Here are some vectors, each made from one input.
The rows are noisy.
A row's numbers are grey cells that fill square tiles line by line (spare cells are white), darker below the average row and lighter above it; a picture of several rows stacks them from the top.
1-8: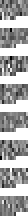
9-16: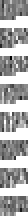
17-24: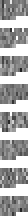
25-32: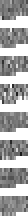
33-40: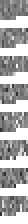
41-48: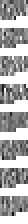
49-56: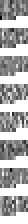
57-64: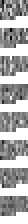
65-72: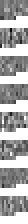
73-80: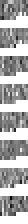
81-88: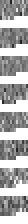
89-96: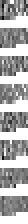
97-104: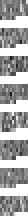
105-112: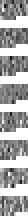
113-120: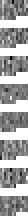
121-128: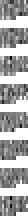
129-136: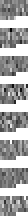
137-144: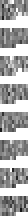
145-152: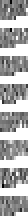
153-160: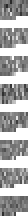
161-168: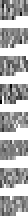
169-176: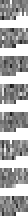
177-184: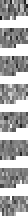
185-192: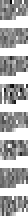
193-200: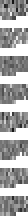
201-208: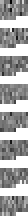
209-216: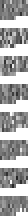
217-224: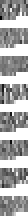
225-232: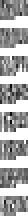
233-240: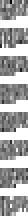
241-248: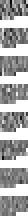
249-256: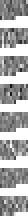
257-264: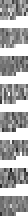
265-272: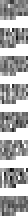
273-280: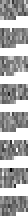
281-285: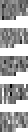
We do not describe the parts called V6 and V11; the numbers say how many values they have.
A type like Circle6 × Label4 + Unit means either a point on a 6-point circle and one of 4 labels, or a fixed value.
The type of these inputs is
(Bool × Bool × Bool + V11) × (Line4 + V6).
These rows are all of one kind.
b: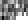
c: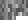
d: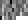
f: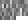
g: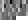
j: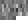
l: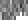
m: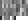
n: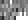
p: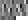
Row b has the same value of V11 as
j, n and p.
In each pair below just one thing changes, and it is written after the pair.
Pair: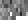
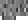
one of the three true/false values
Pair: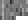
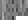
the value of V6
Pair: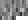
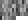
one of the three true/false values
